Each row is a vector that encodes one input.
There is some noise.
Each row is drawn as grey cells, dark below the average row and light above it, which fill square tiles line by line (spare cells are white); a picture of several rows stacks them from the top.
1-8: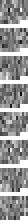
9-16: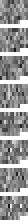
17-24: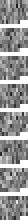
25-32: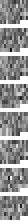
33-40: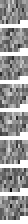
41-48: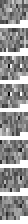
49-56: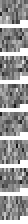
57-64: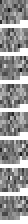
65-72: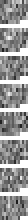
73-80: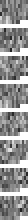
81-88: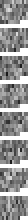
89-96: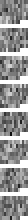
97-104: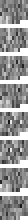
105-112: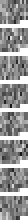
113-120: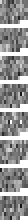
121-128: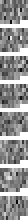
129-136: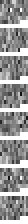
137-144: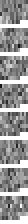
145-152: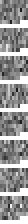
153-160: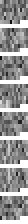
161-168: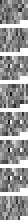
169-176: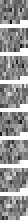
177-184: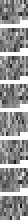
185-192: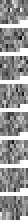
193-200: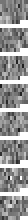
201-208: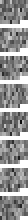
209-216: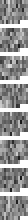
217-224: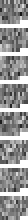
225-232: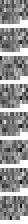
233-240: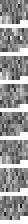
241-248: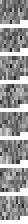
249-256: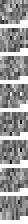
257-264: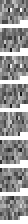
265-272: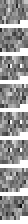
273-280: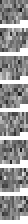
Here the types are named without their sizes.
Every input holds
a point on a circle.
